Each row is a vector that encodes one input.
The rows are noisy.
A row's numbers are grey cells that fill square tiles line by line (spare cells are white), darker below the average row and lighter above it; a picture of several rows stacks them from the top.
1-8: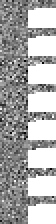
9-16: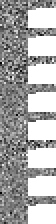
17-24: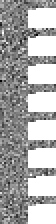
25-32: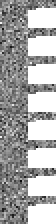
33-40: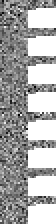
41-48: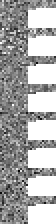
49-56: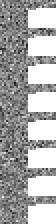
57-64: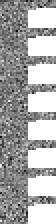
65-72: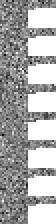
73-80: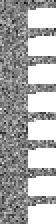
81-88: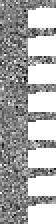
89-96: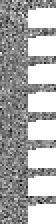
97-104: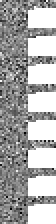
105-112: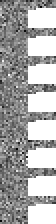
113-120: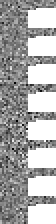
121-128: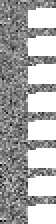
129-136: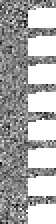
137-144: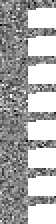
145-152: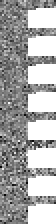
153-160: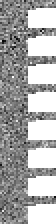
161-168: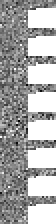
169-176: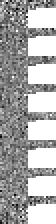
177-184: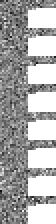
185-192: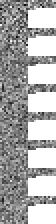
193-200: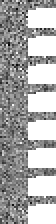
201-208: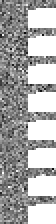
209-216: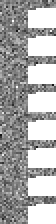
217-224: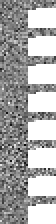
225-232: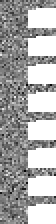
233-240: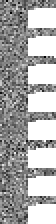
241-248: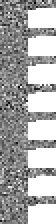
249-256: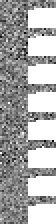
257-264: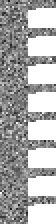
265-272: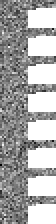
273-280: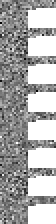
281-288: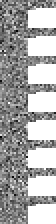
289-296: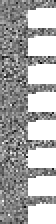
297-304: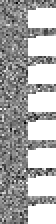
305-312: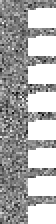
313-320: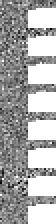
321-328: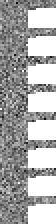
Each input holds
either a point on a 6-point line and a node of a 19-node tree, or a point on a 9-point line.
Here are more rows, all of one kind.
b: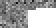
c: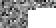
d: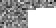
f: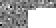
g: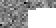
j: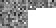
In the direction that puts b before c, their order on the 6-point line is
f, g, b, c, j, d.
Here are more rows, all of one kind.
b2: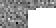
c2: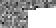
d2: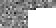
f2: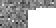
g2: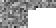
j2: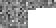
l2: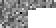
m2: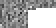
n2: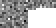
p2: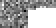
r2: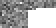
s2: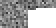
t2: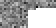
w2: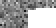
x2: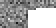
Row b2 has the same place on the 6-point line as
f2, n2, p2 and x2.
